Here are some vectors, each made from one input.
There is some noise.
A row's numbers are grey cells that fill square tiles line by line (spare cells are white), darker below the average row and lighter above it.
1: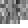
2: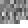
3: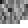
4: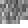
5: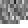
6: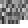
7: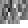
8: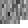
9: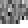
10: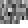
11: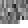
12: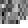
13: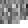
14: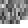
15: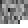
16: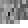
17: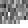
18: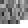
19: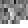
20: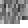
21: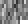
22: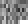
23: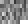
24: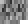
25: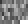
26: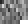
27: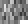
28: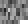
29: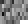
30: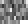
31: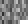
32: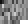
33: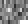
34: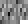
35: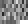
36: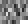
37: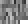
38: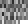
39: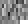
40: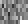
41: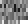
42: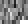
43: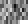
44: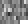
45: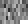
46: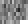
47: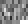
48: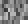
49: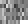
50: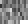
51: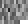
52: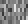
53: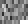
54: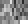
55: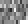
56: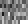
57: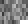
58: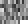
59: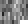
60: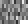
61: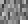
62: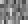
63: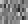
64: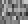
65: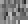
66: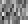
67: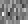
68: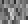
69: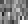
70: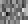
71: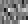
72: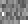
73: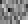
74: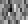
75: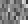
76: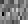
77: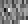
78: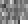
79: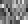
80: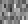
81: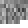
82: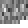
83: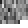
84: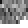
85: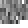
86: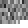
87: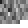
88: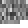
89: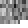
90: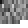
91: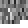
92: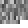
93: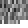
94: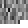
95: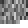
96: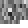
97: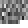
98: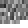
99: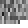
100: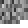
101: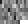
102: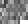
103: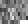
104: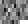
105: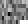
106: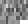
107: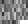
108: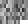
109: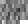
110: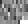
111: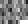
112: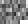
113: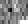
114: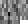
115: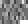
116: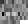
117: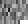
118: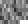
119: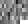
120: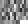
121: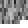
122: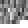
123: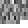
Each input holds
a point on a 5-point line, together with either a point on a 7-point line, or a node of an 8-node tree.
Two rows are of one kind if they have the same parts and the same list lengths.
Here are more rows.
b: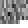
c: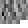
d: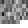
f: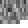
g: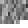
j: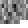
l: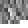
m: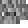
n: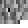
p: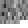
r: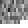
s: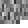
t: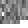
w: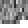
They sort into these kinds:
b, g, j, l, m, s, t, w
c, d, f, n, p, r

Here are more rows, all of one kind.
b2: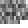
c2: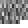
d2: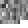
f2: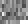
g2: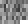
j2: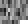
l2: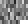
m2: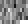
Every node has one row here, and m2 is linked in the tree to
l2.
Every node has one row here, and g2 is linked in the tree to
j2.
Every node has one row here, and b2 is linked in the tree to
f2.
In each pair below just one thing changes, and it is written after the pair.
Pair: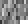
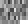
the node of the tree
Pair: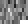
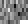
the place on the 5-point line
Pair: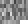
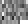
the node of the tree
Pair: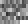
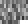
the place on the 5-point line
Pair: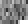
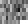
the place on the 5-point line
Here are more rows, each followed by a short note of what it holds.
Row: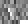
a point on a 5-point line and a node of an 8-node tree
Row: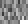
a point on a 5-point line and a point on a 7-point line
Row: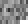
a point on a 5-point line and a node of an 8-node tree
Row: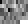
a point on a 5-point line and a point on a 7-point line
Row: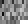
a point on a 5-point line and a point on a 7-point line
